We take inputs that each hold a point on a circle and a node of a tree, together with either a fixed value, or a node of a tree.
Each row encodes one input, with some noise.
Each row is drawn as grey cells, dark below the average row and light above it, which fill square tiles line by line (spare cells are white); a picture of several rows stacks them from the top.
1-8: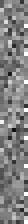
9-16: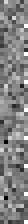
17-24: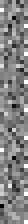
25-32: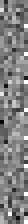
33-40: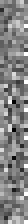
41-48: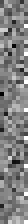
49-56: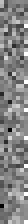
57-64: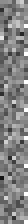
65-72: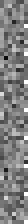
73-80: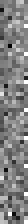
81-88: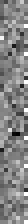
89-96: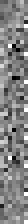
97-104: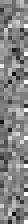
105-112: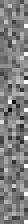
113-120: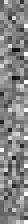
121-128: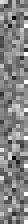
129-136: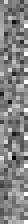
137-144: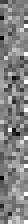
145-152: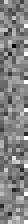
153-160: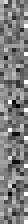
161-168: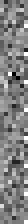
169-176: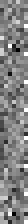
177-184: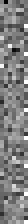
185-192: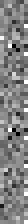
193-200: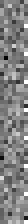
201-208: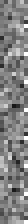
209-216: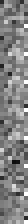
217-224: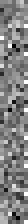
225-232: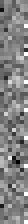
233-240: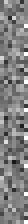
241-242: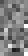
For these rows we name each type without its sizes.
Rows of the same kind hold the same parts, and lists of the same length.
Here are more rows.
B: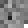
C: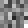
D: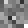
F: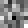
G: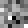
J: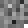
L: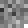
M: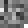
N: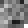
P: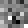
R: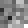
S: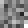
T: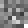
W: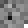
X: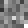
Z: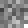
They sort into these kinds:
B, G, J, M, N, P, W
C, D, F, L, R, S, T, X, Z

